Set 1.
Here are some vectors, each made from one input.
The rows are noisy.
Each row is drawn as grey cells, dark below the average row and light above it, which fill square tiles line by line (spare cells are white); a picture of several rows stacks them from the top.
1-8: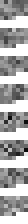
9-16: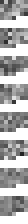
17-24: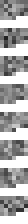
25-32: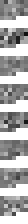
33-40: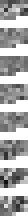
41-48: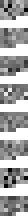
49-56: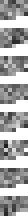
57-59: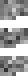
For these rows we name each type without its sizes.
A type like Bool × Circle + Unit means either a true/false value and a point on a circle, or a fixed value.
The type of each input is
Label.
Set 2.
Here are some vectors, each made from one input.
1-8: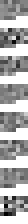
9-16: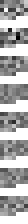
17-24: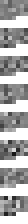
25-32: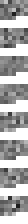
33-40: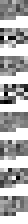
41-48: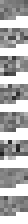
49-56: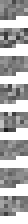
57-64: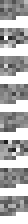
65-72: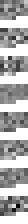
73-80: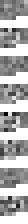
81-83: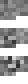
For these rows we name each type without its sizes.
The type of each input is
Line × Line.
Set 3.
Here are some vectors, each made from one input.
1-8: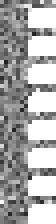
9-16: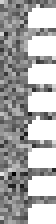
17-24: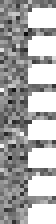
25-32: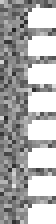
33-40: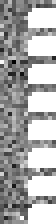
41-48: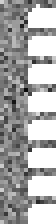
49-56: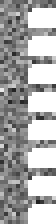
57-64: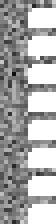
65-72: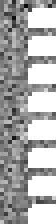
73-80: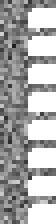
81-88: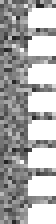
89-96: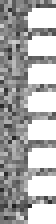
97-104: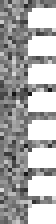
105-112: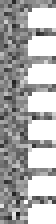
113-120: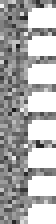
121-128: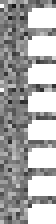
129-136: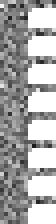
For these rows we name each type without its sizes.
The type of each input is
Label.
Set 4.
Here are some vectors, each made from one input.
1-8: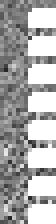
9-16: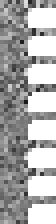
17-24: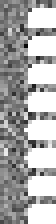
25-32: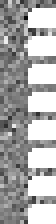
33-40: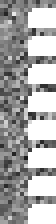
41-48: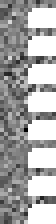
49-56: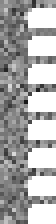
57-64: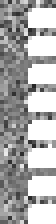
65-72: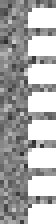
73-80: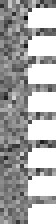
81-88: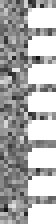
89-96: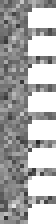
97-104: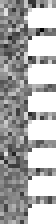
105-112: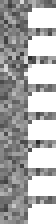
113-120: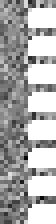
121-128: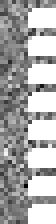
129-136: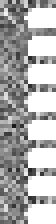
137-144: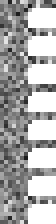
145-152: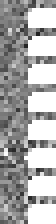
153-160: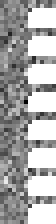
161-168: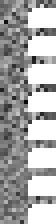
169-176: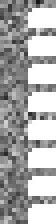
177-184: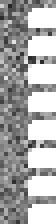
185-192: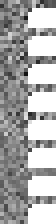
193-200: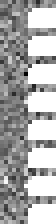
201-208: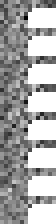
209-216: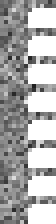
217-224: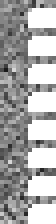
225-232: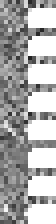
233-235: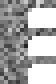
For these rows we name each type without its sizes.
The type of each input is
Line.
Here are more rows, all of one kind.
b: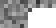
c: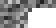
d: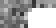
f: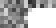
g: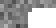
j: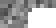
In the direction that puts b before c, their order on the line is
f, d, g, j, b, c.
